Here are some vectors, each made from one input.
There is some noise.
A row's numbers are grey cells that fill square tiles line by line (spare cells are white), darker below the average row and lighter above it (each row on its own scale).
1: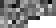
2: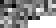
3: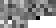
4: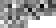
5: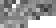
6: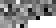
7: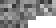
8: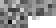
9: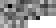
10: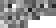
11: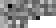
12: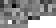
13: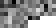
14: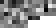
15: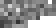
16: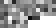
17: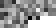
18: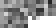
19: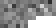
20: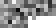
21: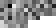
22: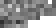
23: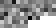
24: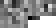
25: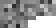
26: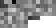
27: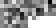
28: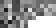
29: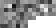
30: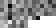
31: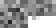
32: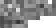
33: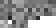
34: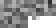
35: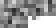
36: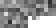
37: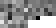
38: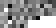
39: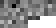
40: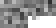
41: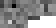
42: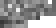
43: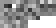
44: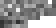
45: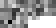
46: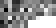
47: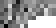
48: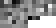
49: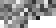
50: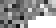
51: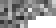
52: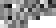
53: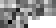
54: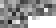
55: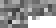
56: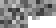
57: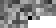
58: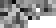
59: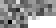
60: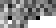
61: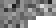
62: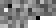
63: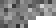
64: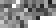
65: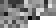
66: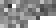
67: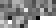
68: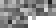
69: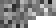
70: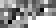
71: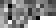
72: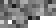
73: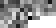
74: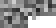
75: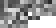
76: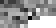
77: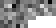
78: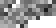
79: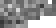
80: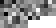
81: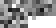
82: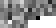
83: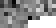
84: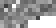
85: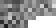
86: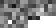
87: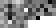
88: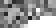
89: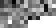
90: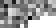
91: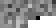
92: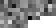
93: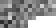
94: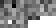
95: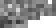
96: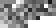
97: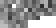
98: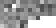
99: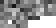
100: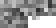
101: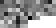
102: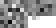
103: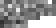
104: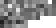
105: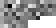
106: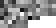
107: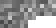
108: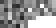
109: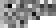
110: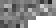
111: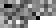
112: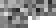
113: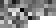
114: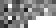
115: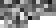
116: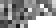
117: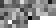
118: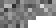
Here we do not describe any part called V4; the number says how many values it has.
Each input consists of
a list of up to two items, each a true/false value and a value of V4.
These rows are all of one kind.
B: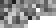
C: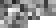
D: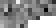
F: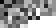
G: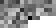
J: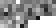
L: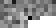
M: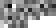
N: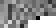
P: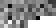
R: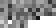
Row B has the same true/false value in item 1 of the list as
C, F, G and L.
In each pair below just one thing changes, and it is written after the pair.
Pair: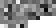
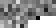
the value of V4 in item 2 of the list
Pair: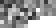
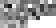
the true/false value in item 1 of the list
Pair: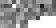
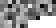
the true/false value in item 2 of the list
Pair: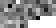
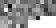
the value of V4 in item 2 of the list
